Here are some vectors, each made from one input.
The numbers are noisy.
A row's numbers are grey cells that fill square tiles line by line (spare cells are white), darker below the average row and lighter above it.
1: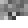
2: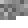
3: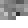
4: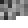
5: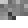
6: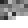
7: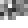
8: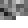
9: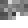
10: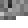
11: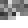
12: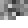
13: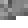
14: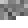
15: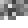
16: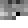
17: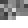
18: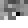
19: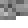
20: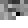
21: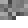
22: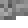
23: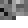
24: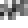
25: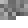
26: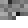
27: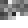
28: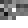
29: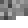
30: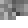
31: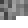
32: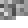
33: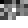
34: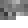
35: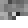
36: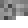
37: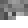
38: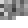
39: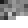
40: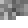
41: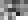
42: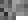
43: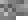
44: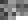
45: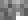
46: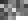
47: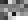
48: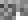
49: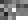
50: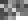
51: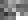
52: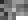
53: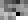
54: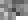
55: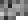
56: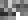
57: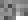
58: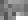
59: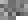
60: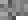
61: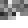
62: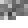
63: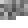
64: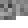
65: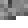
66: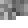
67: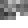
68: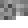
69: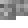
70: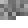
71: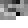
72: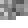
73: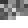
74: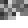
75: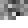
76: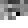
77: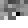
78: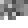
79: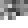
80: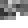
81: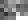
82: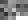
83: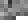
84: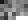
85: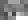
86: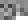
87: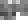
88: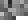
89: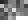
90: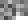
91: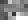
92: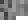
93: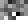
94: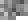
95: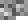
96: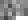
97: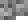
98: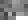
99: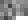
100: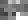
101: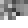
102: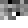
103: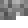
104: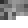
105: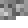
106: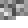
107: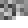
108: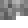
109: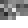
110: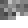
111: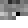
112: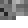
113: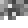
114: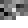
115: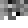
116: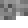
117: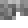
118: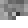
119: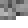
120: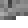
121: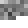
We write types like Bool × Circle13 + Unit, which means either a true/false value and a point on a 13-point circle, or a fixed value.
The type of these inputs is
Line19.
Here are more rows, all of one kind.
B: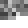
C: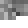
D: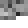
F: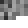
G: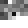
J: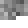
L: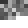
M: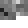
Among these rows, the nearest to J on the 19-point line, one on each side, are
C and D.
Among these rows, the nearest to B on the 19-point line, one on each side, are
G and L.
